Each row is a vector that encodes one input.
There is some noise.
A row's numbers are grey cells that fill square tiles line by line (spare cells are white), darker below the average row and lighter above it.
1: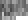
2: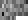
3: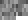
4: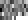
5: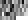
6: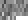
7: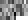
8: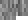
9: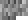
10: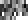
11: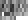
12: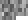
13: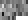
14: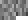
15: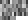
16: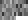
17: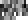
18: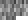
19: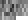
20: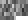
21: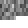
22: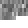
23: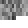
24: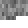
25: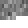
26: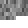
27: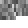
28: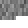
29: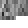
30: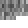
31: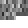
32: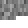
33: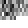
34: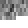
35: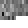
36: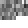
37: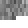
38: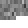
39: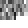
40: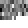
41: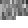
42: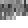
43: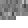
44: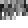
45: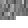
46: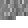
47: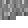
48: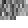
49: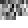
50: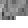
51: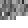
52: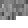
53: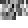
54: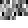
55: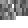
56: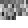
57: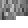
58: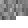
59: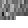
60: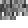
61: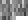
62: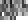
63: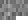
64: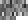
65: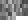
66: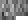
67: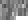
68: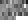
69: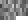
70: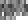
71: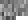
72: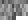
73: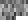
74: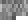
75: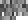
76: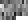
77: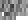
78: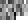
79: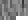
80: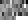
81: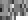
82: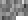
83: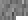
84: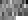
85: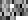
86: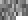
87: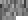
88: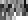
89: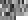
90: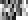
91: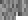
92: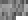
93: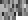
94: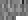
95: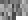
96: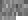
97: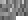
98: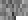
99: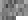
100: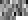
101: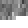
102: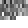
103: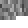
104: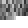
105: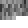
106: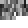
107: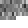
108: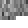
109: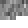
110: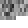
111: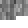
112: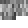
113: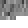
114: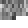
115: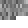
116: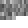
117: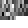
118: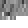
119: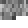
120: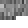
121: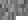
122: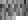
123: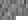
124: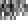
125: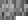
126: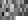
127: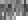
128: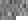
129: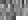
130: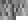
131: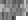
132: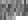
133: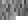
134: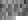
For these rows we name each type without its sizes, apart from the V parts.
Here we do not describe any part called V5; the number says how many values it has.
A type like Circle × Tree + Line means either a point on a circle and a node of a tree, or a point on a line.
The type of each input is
List(Bool × V5).
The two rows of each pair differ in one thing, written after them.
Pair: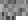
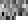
the value of V5 in item 2 of the list
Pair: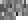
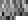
the value of V5 in item 2 of the list
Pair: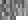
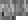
the true/false value in item 1 of the list
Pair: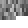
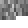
the true/false value in item 2 of the list
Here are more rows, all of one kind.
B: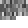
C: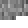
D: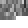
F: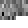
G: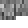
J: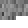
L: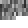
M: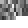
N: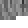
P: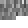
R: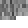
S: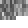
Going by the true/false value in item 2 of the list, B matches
F, G, L and P.
